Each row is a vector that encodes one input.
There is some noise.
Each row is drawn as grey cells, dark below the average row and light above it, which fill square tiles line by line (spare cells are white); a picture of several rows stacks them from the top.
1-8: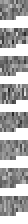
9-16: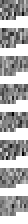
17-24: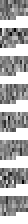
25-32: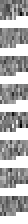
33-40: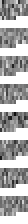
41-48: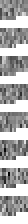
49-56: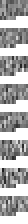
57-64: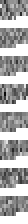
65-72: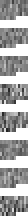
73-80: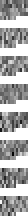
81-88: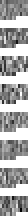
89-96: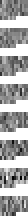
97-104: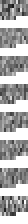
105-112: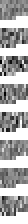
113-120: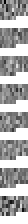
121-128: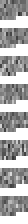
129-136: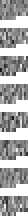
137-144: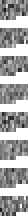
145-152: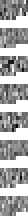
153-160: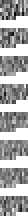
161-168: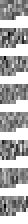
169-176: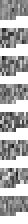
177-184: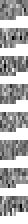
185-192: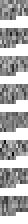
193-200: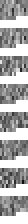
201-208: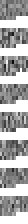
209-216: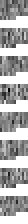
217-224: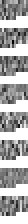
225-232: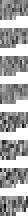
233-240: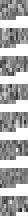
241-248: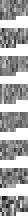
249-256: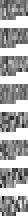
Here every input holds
either a point on a 9-point circle, a point on a 7-point line and a true/false value, or a point on a 5-point line.
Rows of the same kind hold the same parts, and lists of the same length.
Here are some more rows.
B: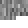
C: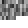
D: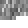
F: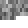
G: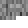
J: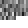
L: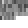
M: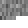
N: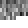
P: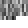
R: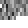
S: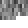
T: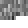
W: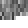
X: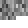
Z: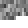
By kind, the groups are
B, D, F, G, L, M, N, R, S, T, W, X, Z
C, J, P

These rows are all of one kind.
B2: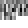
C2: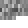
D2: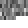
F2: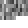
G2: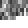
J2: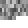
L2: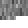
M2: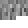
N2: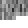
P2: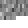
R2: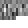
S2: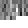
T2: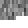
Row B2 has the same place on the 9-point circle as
J2 and N2.
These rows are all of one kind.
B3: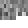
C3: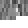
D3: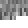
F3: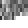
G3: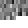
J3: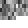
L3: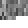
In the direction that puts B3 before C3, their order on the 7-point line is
B3, F3, C3, G3, L3, D3, J3.
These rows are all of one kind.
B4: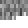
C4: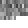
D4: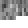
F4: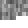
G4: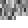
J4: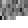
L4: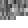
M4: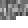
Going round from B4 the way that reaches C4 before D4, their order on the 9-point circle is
B4, C4, J4, L4, D4, M4, F4, G4.
